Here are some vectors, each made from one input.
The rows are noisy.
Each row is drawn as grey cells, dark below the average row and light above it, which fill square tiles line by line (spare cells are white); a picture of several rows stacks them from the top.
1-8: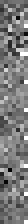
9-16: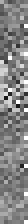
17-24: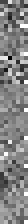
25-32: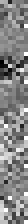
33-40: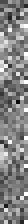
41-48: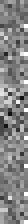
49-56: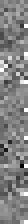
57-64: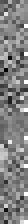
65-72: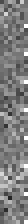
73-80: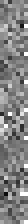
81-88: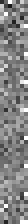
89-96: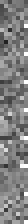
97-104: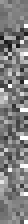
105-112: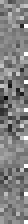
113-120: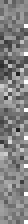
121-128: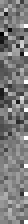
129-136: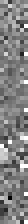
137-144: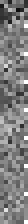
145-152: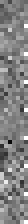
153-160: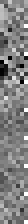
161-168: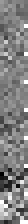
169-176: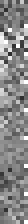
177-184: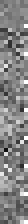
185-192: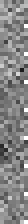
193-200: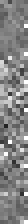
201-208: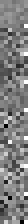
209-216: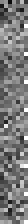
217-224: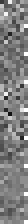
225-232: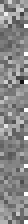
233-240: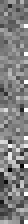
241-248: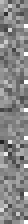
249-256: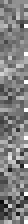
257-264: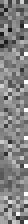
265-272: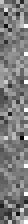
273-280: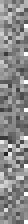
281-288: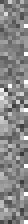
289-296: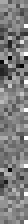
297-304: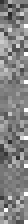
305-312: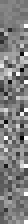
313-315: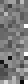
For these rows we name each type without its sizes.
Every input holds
a node of a tree.
